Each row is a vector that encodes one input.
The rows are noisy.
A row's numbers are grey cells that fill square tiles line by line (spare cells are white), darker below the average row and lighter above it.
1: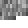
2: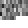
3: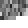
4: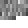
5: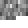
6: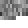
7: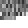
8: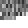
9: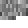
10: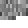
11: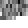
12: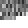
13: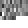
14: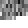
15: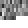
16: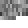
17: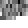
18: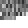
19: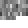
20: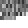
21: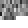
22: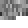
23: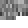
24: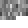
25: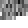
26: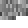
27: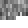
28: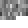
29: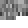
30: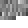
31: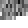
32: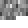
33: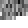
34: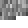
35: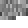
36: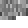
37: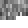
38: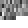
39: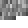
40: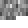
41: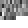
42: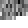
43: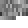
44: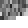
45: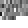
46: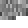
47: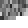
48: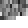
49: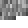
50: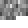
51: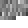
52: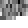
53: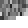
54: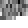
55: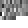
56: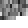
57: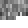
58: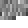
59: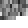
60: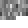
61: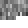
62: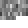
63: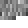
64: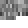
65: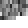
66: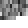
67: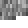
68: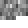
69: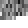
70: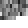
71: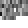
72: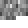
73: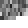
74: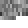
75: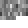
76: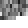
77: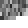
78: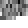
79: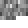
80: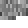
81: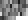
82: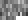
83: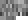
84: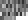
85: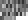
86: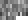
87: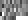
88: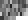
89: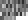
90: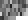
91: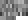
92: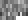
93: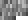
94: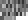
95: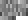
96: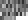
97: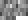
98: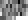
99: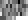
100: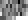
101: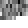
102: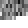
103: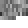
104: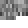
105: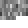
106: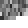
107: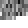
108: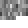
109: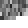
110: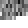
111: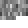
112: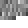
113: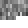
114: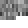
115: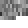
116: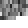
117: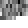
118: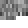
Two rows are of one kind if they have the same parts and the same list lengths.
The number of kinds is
2.
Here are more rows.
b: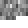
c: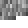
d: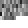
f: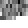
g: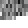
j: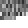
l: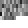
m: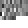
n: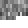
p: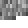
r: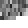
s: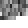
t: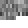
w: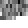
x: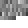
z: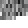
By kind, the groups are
b, c, d, l, m, n, p, t, x
f, g, j, r, s, w, z

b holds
a point on an 8-point circle and a true/false value.
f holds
a point on a 5-point line.
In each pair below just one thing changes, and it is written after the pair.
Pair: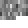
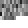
the true/false value
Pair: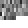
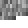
the true/false value
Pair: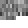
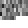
the true/false value
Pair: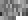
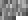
the place on the 8-point circle
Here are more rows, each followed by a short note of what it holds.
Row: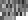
a point on a 5-point line
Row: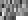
a point on an 8-point circle and a true/false value
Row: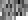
a point on a 5-point line
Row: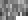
a point on an 8-point circle and a true/false value
